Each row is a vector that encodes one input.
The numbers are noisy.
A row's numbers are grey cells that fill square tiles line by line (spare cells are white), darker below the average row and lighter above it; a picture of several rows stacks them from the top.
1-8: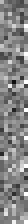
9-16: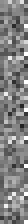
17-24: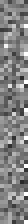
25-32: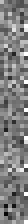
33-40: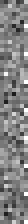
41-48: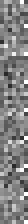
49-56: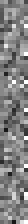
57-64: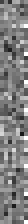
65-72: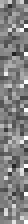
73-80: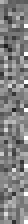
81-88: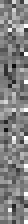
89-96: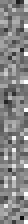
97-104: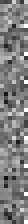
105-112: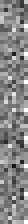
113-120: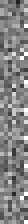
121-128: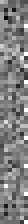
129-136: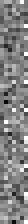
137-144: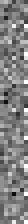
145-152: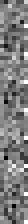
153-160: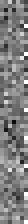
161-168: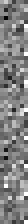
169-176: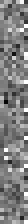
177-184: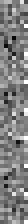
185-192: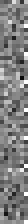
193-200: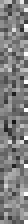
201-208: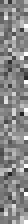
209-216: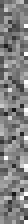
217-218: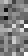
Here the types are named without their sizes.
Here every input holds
a point on a circle and a node of a tree, together with either a point on a circle, or a point on a line and a true/false value.
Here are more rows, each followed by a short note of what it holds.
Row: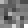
a point on each of two circles and a node of a tree
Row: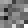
a point on each of two circles and a node of a tree
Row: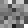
a point on a circle, a point on a line, a node of a tree and a true/false value
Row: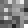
a point on a circle, a point on a line, a node of a tree and a true/false value
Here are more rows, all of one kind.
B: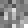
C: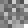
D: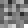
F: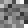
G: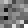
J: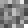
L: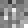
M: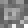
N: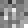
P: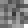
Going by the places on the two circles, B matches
L and N.
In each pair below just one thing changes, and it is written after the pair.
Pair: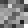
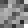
the true/false value
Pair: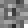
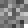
the place on the line
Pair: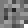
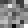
the place on the circle
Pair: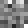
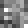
the place on the circle
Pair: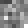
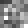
the place on the line
